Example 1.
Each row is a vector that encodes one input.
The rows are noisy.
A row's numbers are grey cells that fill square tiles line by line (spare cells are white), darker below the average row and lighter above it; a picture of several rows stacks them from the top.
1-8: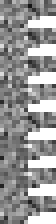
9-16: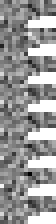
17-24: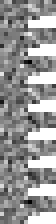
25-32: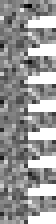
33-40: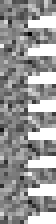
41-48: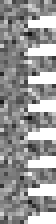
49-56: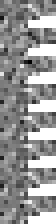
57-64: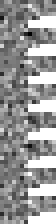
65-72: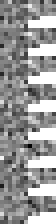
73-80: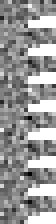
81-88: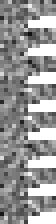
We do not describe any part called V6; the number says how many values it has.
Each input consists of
a true/false value, together with either a point on a 4-point line, or a value of V6.
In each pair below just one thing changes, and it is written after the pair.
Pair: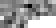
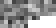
the true/false value
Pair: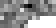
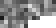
the true/false value
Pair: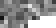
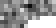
the true/false value
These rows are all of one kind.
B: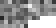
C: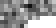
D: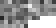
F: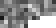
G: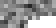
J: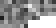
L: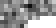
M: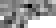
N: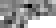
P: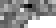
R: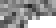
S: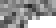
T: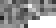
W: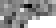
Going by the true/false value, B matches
D, F, J and T.
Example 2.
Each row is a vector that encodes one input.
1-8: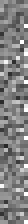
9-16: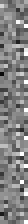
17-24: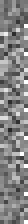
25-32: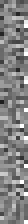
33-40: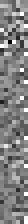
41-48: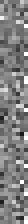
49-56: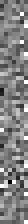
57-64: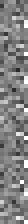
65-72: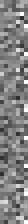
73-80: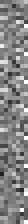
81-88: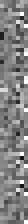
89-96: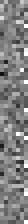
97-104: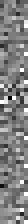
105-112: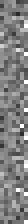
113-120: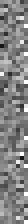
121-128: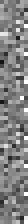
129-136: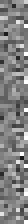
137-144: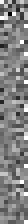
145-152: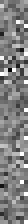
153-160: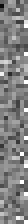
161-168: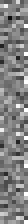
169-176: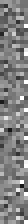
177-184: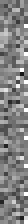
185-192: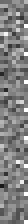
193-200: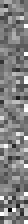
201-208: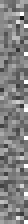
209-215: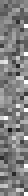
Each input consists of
a list of up to three points on a 5-point line.
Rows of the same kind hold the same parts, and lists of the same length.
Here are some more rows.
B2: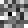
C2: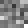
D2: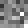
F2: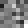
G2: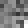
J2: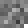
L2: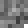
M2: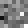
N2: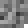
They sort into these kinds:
B2
C2, F2
D2, M2
G2, J2, L2, N2

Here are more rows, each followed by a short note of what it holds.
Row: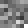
a list of three items
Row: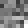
a list of three items
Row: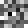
the empty list
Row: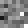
a list of one item
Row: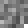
a list of three items
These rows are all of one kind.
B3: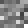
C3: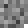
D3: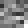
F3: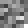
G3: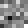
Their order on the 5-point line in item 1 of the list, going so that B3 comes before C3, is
G3, B3, C3, F3, D3.
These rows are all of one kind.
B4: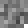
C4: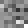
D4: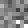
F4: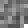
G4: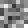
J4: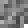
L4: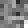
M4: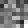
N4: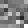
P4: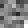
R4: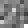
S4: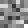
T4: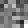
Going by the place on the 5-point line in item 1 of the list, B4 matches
F4, J4 and R4.
